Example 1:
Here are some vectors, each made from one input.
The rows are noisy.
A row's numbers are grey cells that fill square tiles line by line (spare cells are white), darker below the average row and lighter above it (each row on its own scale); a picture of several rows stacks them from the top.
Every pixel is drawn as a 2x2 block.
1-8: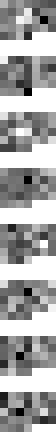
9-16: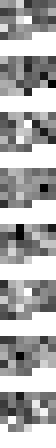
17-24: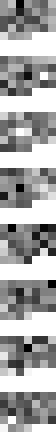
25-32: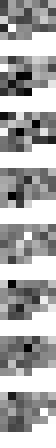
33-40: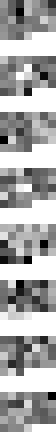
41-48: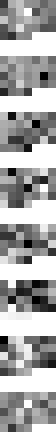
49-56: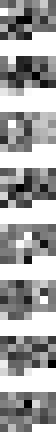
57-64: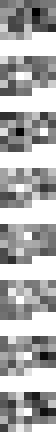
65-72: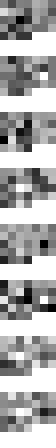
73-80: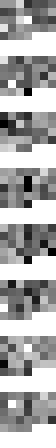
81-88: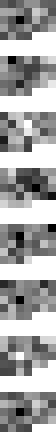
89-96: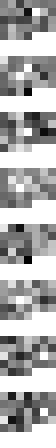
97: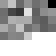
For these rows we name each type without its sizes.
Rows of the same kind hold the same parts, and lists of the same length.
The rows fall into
2 kinds.
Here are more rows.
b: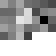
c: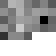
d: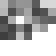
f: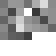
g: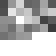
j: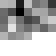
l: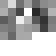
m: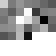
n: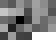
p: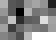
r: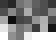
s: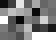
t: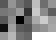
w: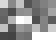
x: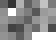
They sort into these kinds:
b, c, d, f, g, l, m, w
j, n, p, r, s, t, x

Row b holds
a label.
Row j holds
a label and three true/false values.
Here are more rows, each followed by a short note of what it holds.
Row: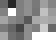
a label and three true/false values
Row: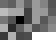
a label and three true/false values
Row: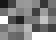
a label and three true/false values
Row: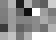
a label and three true/false values
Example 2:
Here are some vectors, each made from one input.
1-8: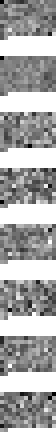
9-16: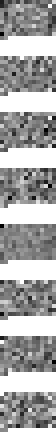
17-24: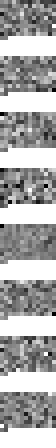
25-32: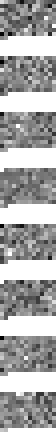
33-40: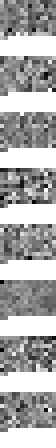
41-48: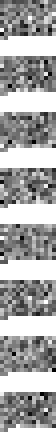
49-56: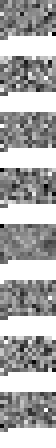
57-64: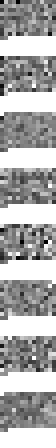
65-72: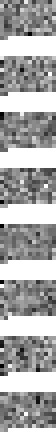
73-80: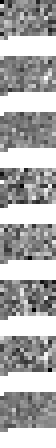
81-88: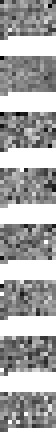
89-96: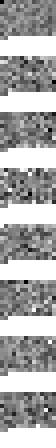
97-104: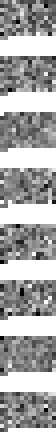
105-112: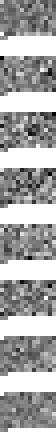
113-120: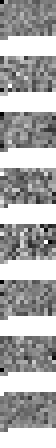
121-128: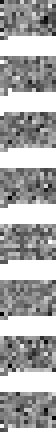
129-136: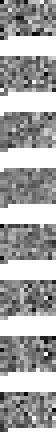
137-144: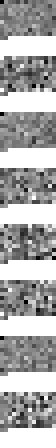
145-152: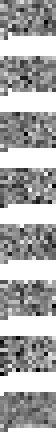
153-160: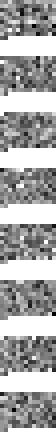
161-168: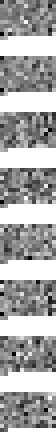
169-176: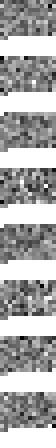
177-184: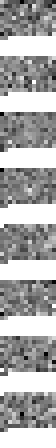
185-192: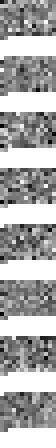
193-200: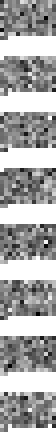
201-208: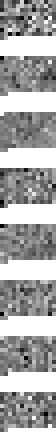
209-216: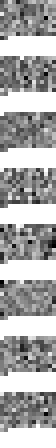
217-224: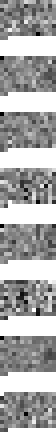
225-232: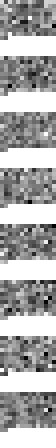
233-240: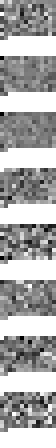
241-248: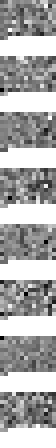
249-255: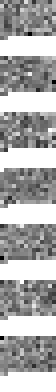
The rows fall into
3 kinds.
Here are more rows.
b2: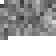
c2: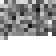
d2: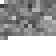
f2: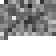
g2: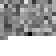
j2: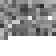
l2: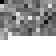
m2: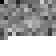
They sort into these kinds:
b2, d2, f2
c2, j2, l2, m2
g2

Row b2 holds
a point on a 10-point circle.
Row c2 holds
a point on a 10-point circle and four true/false values.
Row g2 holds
a fixed value.
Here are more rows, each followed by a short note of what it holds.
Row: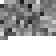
a point on a 10-point circle
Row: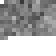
a point on a 10-point circle
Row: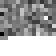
a point on a 10-point circle
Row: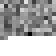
a fixed value
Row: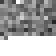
a point on a 10-point circle and four true/false values
